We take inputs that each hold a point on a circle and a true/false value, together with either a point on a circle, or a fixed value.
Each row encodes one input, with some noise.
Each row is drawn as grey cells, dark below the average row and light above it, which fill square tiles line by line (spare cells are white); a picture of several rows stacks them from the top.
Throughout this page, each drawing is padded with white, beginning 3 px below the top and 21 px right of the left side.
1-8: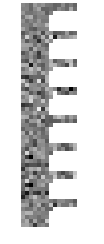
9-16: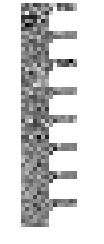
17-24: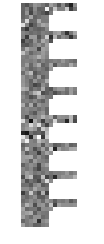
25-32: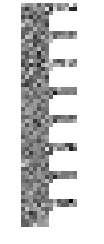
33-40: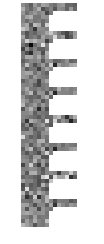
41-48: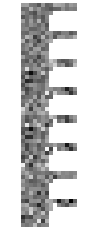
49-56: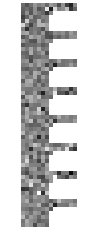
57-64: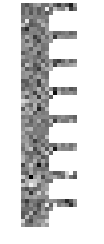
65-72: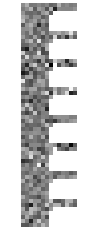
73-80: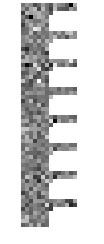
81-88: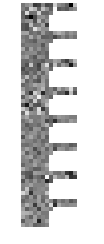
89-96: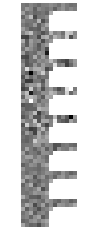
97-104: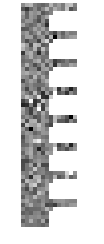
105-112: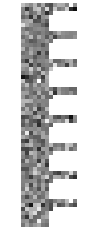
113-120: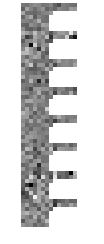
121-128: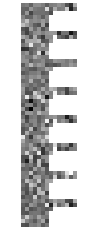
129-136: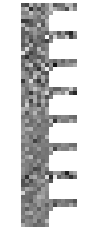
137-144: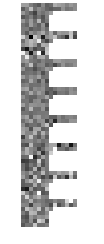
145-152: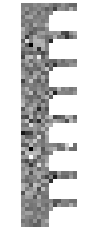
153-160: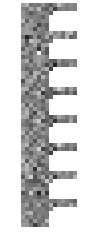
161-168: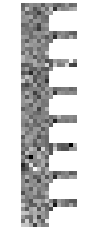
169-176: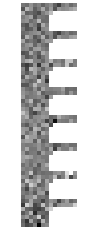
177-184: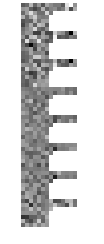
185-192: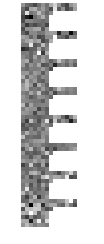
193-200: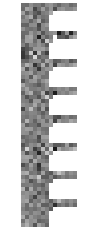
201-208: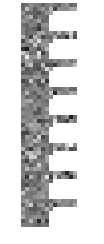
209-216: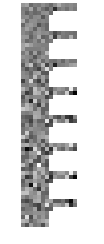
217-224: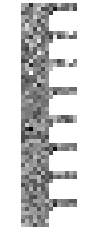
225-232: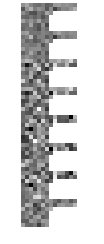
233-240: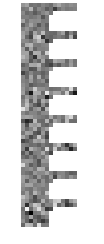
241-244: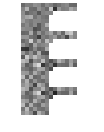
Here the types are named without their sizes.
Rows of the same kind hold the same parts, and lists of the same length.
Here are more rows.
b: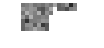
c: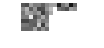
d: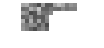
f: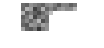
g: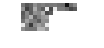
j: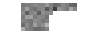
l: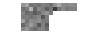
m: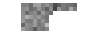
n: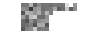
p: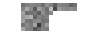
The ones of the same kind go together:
b, c, g, n
d, f, j, l, m, p

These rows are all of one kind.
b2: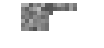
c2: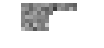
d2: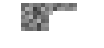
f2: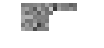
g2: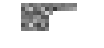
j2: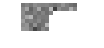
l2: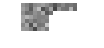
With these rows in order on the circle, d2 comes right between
c2 and f2.
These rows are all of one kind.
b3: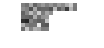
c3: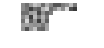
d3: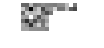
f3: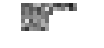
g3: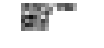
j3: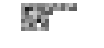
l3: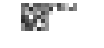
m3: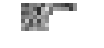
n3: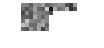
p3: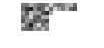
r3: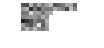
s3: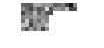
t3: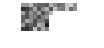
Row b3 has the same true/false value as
j3, n3 and t3.
